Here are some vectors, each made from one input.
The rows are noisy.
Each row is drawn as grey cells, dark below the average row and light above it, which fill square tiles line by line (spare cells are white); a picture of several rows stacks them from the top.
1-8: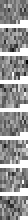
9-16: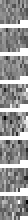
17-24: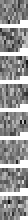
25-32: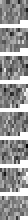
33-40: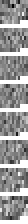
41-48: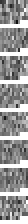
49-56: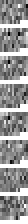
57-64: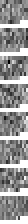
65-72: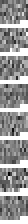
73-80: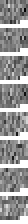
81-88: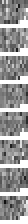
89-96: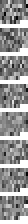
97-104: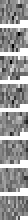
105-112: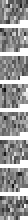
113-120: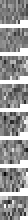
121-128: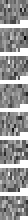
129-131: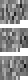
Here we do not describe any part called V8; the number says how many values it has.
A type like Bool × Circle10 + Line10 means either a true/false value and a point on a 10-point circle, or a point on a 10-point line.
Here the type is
Bool × (Line3 × Line5 × Tree7 + V8).
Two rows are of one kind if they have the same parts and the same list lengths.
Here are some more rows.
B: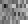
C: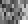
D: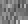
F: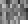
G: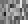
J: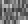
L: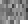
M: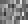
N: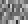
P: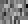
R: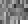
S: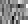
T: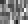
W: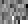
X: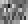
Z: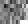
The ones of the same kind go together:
B, C, N, S, T, X, Z
D, F, G, J, L, M, P, R, W

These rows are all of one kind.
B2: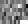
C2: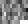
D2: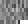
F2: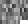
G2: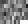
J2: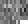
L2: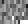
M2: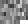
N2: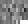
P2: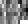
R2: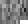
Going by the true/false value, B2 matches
G2, L2 and M2.
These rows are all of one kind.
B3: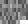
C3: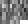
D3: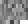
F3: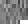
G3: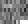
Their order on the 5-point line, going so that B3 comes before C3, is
D3, B3, G3, F3, C3.
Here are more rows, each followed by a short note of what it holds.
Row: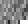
a point on a 3-point line, a point on a 5-point line, a node of a 7-node tree and a true/false value
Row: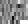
a true/false value and a value of V8
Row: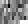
a true/false value and a value of V8
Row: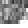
a true/false value and a value of V8
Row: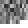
a true/false value and a value of V8
